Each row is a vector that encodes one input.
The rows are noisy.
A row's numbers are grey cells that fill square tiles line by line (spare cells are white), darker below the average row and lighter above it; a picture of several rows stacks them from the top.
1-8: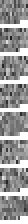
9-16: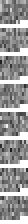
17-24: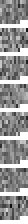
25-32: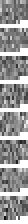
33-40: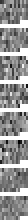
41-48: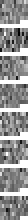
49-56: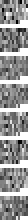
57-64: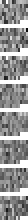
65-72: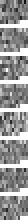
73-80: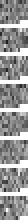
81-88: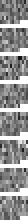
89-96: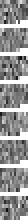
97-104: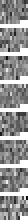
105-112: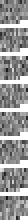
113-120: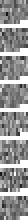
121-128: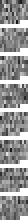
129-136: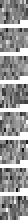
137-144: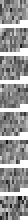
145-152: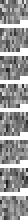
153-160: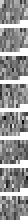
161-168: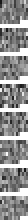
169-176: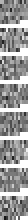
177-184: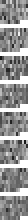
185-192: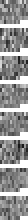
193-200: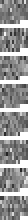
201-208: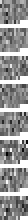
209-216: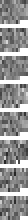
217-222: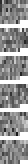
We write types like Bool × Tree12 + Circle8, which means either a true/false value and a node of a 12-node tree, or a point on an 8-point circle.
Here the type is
Bool × (Circle17 + Unit).
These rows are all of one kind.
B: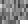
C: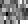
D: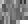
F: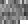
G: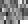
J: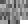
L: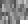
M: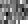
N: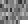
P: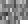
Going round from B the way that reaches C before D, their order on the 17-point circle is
B, F, G, C, L, N, M, J, P, D.
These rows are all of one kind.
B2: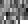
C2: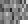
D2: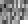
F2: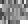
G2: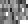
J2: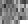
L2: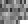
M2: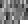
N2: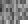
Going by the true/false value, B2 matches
F2 and M2.
